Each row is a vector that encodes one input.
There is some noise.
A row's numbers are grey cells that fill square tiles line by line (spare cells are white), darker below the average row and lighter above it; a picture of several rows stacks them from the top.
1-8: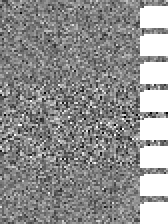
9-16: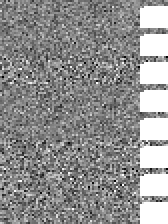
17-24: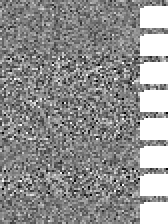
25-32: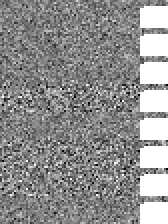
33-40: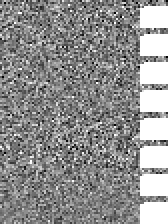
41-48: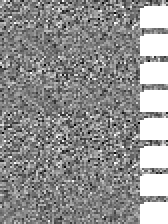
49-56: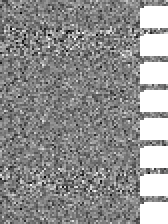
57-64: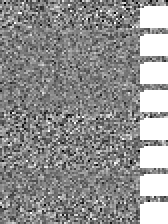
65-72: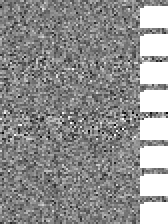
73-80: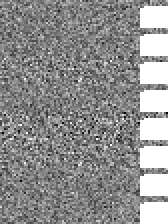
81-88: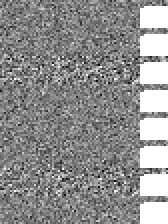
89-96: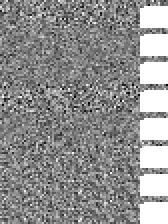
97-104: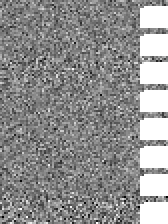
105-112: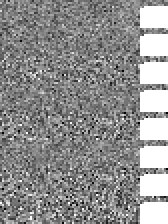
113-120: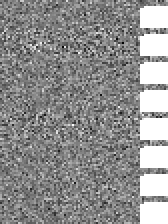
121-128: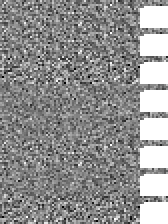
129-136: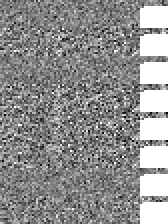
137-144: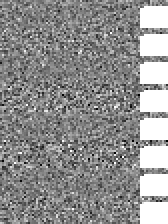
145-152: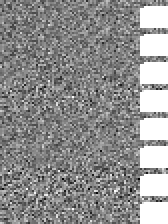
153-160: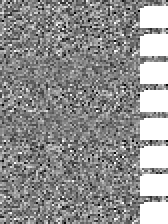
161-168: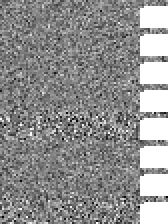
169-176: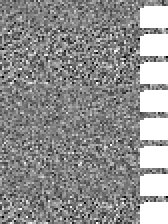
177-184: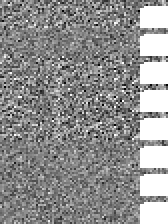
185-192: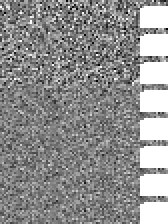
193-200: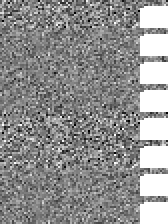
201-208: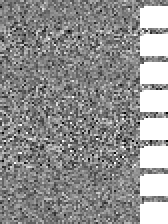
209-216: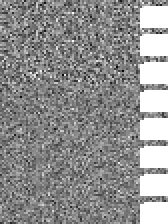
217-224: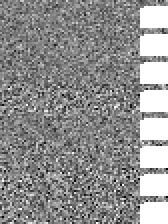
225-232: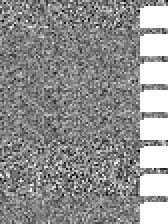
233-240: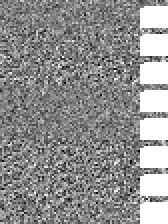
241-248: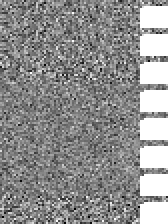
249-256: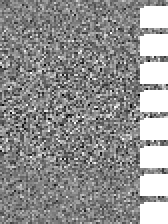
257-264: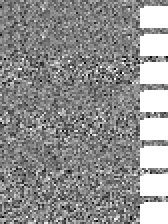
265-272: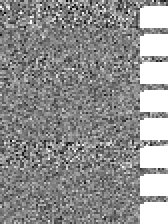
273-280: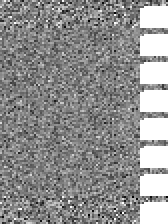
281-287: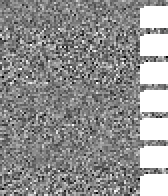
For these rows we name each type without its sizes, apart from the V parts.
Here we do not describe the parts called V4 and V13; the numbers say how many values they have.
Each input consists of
either a point on a line, or a true/false value and a value of V4, or a value of V13.
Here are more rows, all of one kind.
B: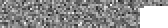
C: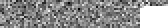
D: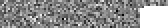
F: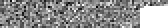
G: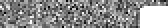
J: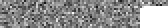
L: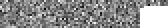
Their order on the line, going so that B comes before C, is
G, L, D, B, J, C, F.
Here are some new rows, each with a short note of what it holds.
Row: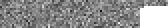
a value of V13
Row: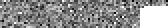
a true/false value and a value of V4
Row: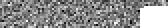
a true/false value and a value of V4
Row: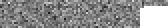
a value of V13
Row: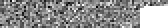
a point on a line
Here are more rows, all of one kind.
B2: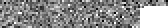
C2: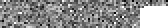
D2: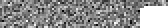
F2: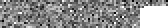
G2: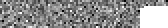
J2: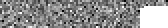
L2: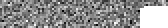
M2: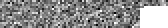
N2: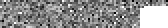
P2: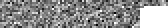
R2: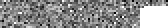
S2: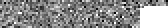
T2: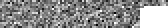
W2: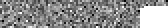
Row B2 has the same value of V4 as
M2, P2, S2 and T2.
